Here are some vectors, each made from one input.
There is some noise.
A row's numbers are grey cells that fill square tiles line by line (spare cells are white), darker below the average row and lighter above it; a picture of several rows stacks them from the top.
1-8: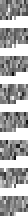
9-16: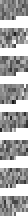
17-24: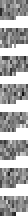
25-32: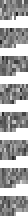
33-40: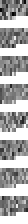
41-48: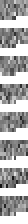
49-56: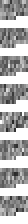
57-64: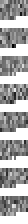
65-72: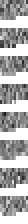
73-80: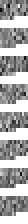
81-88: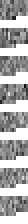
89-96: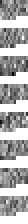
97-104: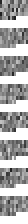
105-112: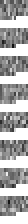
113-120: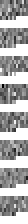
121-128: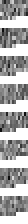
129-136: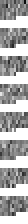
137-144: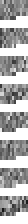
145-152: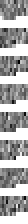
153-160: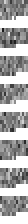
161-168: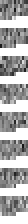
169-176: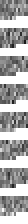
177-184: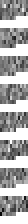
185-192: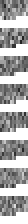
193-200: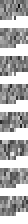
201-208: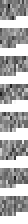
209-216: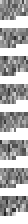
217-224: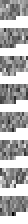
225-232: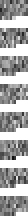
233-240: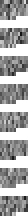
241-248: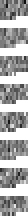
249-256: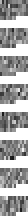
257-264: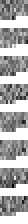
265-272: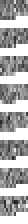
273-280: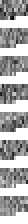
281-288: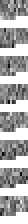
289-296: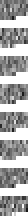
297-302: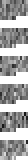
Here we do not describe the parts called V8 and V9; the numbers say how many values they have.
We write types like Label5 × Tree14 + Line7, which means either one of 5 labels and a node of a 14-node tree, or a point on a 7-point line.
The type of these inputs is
(Bool × Circle10 + V8) × V9.
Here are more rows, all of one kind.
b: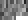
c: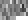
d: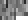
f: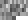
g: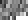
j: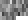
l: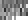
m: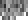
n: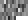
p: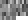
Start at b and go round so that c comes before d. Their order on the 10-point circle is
b, p, n, j, f, c, l, d, g, m.
